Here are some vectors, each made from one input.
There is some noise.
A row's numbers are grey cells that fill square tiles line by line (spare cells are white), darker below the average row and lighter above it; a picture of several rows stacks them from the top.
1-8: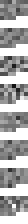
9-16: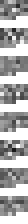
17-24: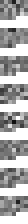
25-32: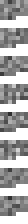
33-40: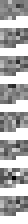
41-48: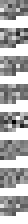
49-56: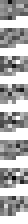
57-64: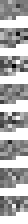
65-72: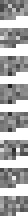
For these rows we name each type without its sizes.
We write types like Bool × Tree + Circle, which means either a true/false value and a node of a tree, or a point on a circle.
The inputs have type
List(Line).
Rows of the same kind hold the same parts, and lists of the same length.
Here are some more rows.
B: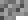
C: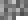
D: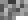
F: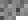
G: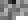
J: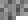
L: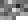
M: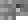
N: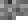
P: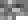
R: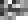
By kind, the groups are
B, D, F, G, J, N
C, L, M, P
R

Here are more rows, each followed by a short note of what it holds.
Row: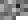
a list of one item
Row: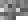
a list of one item
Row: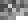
a list of two items
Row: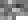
a list of one item
